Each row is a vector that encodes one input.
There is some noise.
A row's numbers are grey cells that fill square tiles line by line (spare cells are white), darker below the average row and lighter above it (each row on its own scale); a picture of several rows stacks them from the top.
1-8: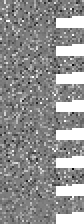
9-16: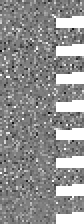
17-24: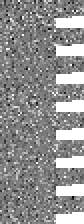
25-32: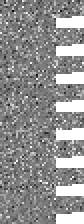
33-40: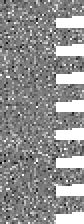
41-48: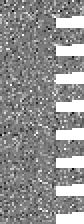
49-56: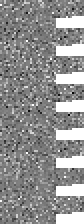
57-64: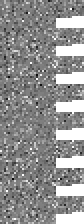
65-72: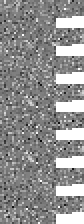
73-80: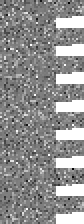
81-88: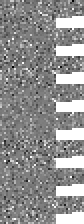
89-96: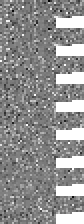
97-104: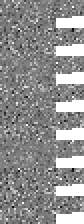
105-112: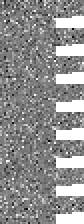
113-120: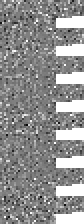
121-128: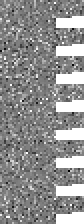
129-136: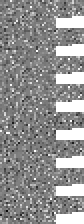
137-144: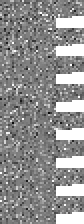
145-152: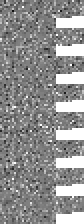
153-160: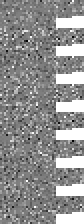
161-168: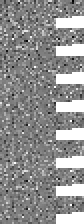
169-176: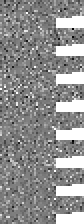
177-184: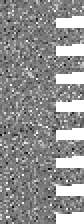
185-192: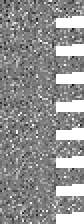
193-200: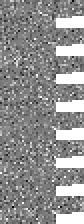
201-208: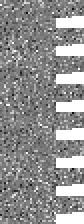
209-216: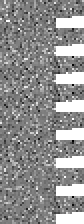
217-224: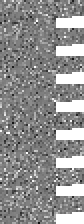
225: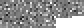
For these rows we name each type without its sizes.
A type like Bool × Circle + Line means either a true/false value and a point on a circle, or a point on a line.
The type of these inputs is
(Bool × Bool × Bool + Unit) × Line.
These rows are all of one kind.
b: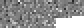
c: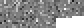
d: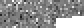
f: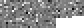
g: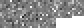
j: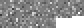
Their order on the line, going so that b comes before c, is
b, g, j, d, c, f.
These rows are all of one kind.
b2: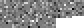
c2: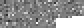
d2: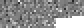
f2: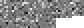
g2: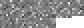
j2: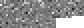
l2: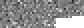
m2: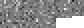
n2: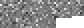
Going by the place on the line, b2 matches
f2 and j2.
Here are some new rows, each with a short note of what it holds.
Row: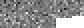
a point on a line
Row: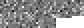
a point on a line
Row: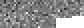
a point on a line
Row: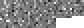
a point on a line
